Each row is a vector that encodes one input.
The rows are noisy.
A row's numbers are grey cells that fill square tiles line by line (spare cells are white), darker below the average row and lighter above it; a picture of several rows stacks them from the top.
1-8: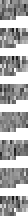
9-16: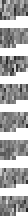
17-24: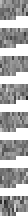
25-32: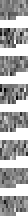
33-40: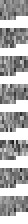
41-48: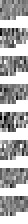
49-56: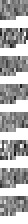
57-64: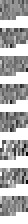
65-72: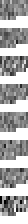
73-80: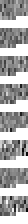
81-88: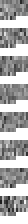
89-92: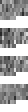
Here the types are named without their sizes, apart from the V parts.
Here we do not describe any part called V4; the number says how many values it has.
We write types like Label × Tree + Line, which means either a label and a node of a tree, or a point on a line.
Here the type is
List(Label × V4).
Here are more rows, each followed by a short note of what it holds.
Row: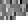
a list of one item
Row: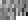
a list of two items
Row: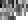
the empty list
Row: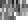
the empty list
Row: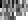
the empty list
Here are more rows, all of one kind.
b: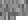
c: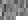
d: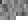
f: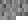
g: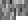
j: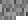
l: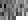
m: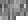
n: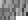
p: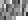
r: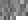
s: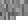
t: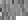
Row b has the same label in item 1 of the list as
n, p and s.
